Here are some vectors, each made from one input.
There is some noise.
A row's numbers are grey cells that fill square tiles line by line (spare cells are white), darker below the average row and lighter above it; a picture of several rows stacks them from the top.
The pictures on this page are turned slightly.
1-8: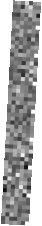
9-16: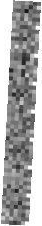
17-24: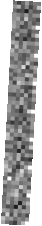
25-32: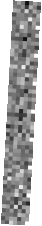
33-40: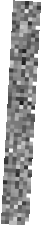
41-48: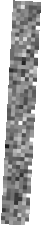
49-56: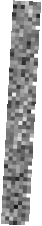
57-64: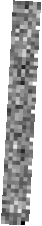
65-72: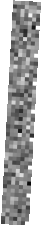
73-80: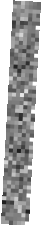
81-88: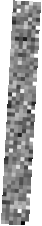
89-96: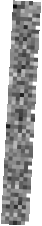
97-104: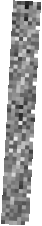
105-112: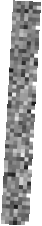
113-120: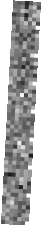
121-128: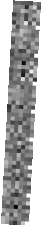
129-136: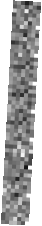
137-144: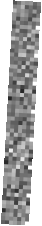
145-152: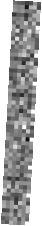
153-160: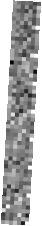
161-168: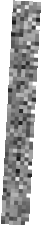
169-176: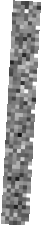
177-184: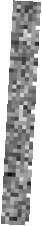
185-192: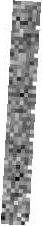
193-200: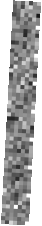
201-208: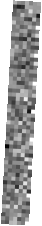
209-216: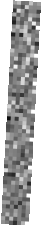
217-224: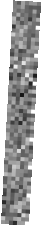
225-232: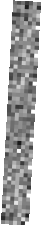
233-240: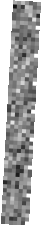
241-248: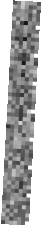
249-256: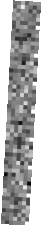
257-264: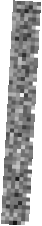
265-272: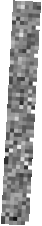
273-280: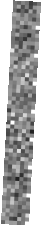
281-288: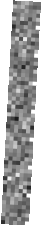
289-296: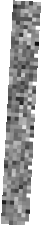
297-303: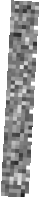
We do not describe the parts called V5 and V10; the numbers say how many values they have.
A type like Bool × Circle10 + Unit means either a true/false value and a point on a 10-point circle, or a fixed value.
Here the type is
Bool × V10 + Line11 + V5.
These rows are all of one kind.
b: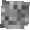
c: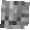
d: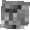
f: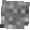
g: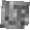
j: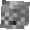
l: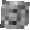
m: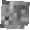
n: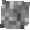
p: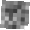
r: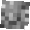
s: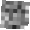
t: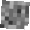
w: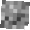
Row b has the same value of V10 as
g, m and p.
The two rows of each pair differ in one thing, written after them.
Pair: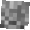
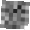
the true/false value
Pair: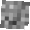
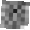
the true/false value
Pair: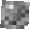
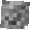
the value of V10
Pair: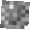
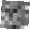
the true/false value
